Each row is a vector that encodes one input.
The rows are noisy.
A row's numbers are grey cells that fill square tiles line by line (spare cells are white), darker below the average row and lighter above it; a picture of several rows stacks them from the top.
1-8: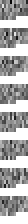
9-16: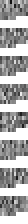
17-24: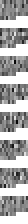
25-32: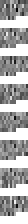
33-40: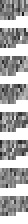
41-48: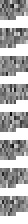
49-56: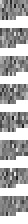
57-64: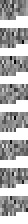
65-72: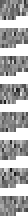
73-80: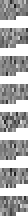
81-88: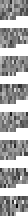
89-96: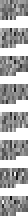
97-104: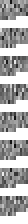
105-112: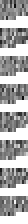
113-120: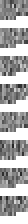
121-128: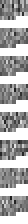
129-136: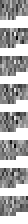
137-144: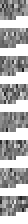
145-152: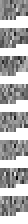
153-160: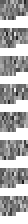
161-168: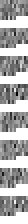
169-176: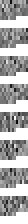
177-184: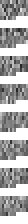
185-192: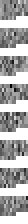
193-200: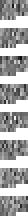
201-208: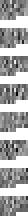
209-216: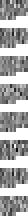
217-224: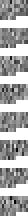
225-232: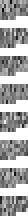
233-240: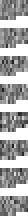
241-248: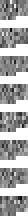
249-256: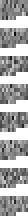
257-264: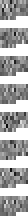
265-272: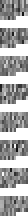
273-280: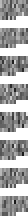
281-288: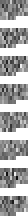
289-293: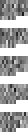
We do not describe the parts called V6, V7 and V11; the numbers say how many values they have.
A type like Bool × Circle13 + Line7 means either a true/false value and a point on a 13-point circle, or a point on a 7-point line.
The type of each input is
(Bool × Label12 + V11) × (Line12 × V7 + V6).
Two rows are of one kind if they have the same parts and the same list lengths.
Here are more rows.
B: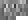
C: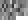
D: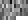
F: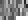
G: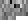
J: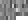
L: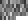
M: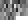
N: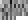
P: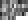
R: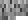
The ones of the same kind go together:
B, D, G, R
C, M
F, L, P
J, N

